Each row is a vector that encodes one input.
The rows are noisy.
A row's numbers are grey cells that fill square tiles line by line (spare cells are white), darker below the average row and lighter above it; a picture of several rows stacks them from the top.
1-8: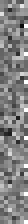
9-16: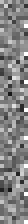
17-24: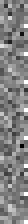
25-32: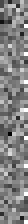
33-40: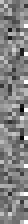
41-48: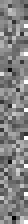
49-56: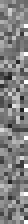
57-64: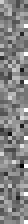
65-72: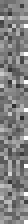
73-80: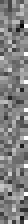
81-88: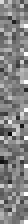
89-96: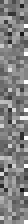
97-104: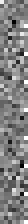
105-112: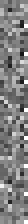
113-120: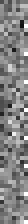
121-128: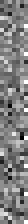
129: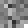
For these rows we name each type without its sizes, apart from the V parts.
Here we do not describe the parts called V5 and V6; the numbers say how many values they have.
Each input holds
a label and a value of V5, together with either a node of a tree, or a value of V6.
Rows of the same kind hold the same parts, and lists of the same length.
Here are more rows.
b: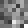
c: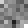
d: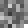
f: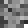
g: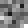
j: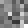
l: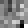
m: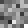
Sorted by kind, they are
b, d, f, j, m
c, g, l

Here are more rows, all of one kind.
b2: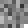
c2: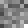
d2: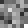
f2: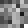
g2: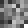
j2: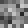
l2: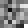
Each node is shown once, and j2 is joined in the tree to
c2 and d2.
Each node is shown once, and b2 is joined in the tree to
l2.
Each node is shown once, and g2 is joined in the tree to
c2 and f2.
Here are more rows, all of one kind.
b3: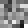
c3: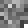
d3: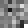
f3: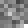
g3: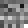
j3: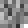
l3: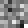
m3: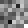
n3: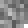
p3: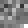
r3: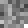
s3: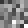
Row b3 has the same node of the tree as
j3, l3, m3 and s3.
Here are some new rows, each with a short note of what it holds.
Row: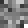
a label, a value of V5 and a value of V6
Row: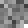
a label, a value of V5 and a value of V6
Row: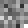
a label, a node of a tree and a value of V5
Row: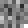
a label, a node of a tree and a value of V5
